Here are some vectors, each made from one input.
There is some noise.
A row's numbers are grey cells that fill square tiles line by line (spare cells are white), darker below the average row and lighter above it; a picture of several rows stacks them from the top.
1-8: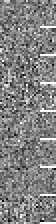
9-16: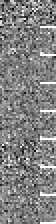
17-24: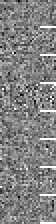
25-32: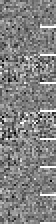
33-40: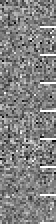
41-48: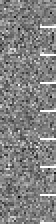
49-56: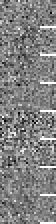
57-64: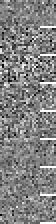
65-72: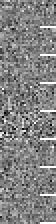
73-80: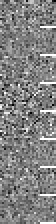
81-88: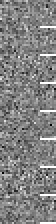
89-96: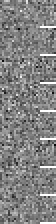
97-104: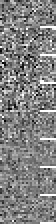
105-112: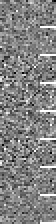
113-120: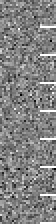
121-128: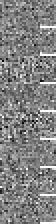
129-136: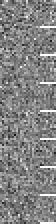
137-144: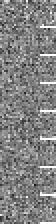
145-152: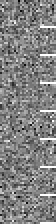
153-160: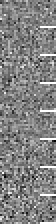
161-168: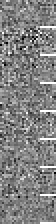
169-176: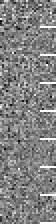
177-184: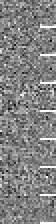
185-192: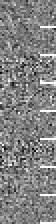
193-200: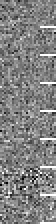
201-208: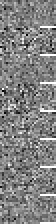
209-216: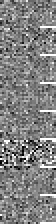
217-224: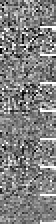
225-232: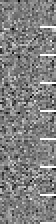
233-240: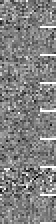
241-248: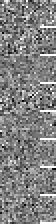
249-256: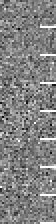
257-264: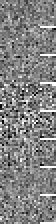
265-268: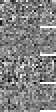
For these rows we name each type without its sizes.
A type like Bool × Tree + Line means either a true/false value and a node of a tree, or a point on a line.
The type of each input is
Circle × Circle + List(Line).
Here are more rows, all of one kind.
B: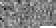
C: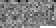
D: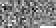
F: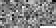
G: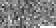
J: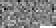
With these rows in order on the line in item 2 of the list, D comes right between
B and J.
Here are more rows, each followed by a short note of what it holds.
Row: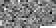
a list of one item
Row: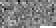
a list of two items
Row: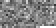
a point on each of two circles
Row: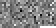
the empty list
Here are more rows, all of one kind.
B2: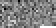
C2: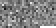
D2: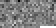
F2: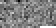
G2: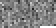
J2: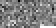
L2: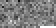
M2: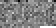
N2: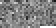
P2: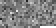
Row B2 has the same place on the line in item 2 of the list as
C2 and P2.
